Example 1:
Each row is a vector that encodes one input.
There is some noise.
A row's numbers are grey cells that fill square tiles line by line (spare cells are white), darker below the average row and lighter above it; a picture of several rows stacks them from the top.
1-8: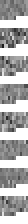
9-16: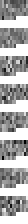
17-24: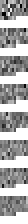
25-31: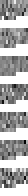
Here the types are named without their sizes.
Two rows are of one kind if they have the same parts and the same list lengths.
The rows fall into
2 kinds.
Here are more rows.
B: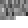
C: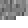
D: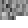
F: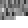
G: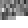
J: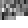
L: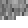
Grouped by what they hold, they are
B, F, G, J
C, D, L

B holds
a fixed value.
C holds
three true/false values.
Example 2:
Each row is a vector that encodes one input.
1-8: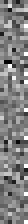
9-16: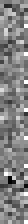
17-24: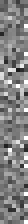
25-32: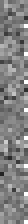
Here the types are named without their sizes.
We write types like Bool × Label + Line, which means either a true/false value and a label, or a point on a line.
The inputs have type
Line.
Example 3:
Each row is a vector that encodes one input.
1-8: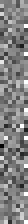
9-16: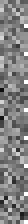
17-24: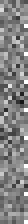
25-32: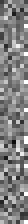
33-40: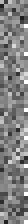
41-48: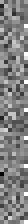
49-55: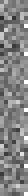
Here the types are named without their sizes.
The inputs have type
Line.
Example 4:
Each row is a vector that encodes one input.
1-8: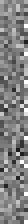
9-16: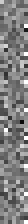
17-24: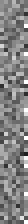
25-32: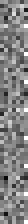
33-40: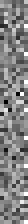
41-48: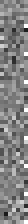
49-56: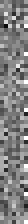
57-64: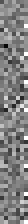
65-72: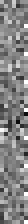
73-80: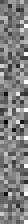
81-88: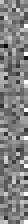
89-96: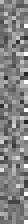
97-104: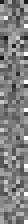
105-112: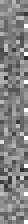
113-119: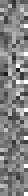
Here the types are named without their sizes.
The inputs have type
Line.
